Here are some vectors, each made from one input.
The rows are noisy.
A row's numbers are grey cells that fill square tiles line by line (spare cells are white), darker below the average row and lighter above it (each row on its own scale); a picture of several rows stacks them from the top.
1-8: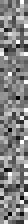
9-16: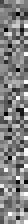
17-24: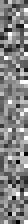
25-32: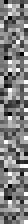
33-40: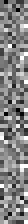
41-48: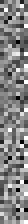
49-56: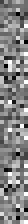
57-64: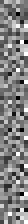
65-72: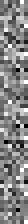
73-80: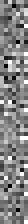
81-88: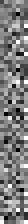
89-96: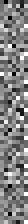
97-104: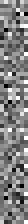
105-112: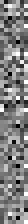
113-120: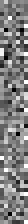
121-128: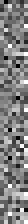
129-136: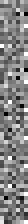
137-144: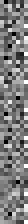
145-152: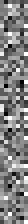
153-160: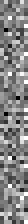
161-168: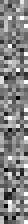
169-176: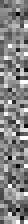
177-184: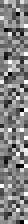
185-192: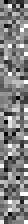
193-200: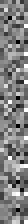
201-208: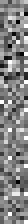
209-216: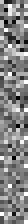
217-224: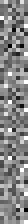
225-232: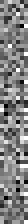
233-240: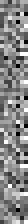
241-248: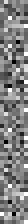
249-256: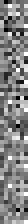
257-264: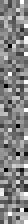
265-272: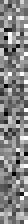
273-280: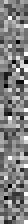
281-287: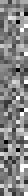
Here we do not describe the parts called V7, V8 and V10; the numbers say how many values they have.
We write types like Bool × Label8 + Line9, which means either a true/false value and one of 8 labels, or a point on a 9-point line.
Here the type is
Bool × V8 + Line4 × Line4 + (Line6 + V10) × V7.
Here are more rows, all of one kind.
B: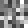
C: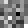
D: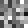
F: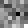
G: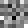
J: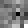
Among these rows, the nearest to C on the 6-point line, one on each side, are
B and D.
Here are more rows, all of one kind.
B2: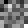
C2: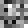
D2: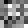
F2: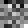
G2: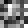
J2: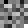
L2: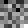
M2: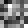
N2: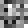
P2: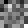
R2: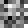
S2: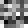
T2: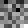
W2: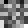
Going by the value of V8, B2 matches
G2, M2 and P2.
